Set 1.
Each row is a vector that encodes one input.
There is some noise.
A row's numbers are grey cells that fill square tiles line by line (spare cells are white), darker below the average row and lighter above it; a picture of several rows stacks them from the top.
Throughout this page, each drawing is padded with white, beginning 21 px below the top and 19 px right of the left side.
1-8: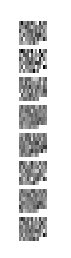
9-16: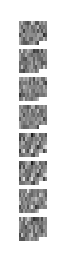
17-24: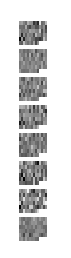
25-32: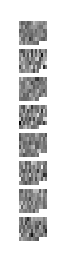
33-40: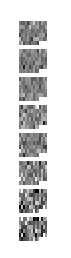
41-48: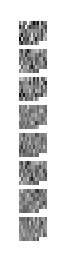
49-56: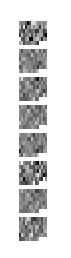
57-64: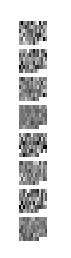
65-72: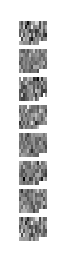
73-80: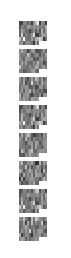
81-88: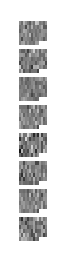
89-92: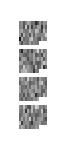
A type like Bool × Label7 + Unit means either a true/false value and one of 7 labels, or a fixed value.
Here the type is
Circle10.
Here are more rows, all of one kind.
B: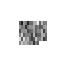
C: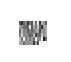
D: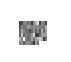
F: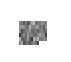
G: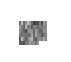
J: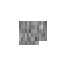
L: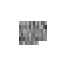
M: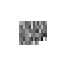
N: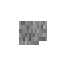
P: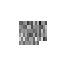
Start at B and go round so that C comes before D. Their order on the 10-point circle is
B, N, F, C, P, G, D, J, L, M.
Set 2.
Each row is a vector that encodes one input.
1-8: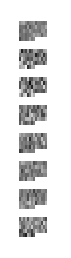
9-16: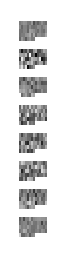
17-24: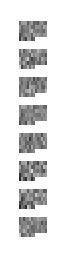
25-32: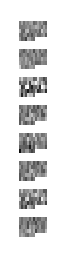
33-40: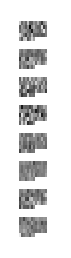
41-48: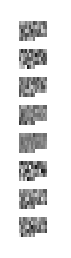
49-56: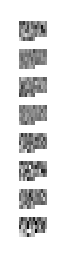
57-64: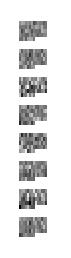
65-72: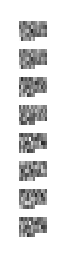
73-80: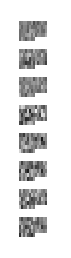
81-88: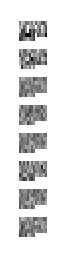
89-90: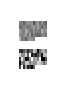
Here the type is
Line7.
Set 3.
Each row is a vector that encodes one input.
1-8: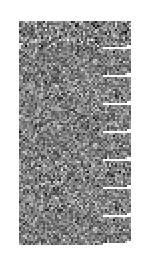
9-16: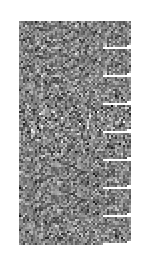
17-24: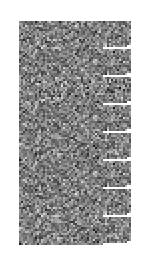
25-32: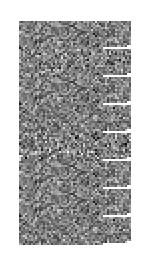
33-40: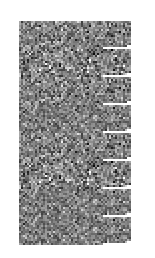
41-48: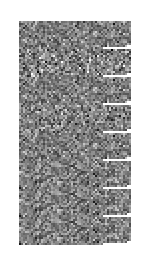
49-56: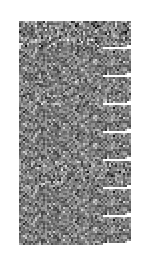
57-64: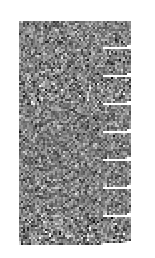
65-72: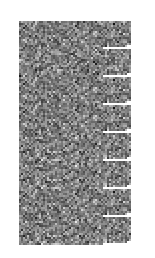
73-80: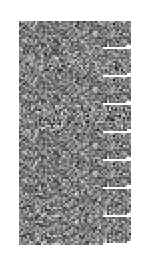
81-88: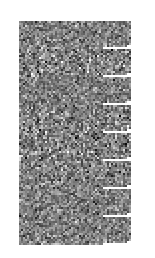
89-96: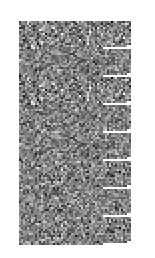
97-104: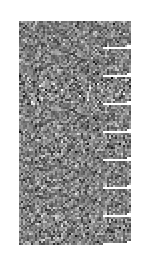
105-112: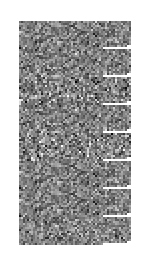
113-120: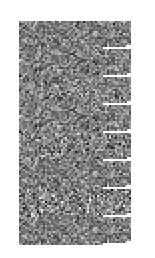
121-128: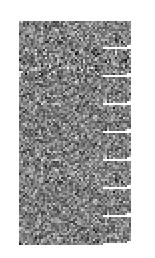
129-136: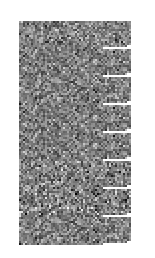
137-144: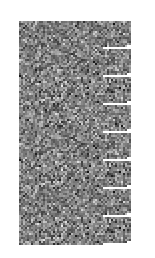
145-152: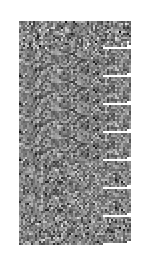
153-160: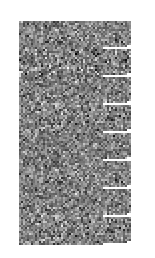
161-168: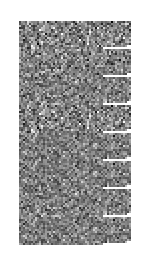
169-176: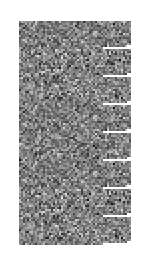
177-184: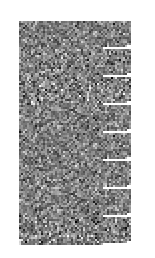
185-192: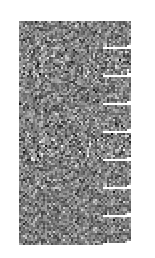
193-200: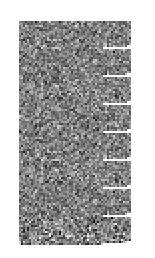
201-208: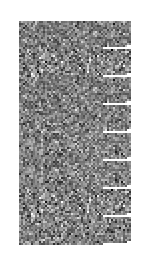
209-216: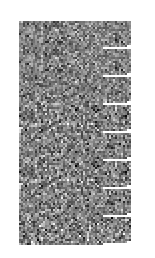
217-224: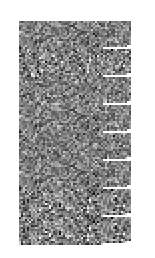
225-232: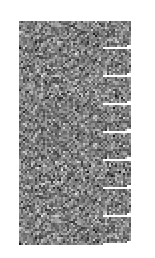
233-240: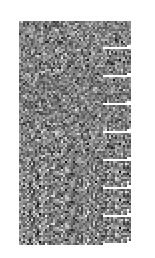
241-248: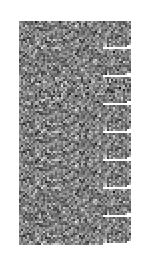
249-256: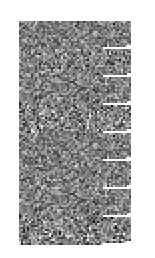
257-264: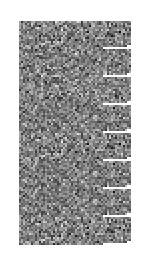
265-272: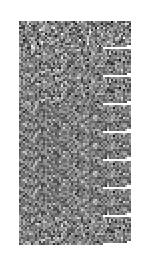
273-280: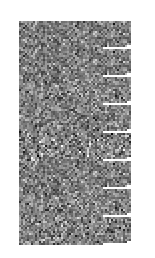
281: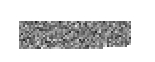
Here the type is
Circle9.
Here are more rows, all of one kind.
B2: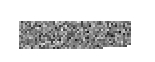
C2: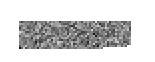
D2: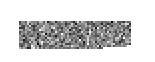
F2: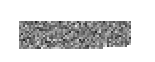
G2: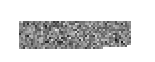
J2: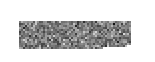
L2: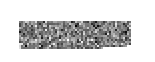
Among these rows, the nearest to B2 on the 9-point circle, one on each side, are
C2 and D2.
